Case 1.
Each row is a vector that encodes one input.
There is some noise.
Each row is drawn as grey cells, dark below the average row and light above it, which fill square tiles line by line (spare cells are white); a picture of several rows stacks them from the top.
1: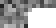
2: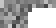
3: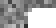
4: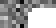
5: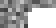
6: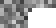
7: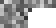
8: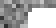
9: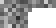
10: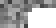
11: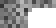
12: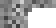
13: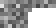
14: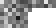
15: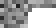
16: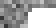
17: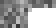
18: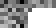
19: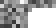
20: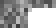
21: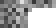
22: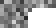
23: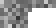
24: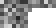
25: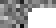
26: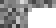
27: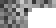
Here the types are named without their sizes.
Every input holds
a point on a circle.
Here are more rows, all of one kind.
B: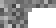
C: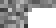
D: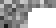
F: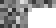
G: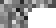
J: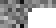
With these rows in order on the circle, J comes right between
B and G.
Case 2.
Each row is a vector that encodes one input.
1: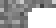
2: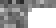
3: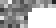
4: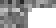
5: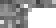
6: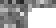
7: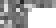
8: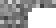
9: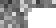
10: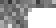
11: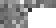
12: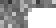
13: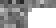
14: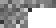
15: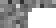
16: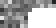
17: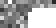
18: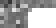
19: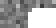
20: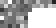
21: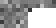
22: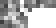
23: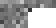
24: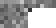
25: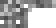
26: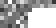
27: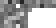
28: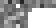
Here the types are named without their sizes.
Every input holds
a point on a line.
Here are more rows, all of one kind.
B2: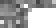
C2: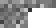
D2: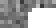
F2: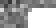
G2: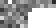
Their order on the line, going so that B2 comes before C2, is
F2, B2, D2, C2, G2.
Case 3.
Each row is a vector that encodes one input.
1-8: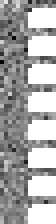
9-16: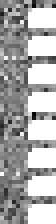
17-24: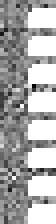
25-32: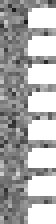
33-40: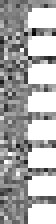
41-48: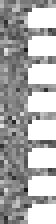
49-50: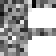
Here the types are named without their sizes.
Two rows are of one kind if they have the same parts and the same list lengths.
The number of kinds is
2.
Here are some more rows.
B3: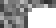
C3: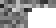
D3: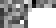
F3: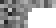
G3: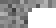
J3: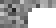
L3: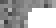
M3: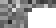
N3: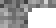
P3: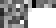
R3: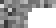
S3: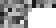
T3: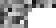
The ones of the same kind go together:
B3, C3, F3, G3, J3, L3, M3, N3, R3
D3, P3, S3, T3

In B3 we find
a point on a circle.
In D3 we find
a fixed value.
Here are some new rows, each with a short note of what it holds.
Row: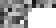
a fixed value
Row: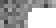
a point on a circle
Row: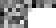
a fixed value
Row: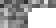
a point on a circle
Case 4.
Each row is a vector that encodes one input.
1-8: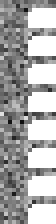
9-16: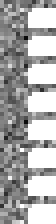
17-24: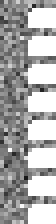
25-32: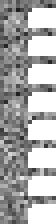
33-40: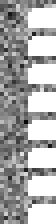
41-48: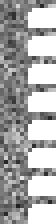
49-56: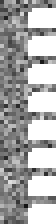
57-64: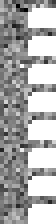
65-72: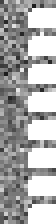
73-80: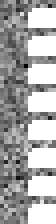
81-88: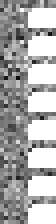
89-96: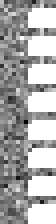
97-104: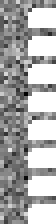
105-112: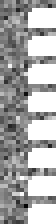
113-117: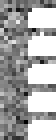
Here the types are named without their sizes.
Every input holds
a label.
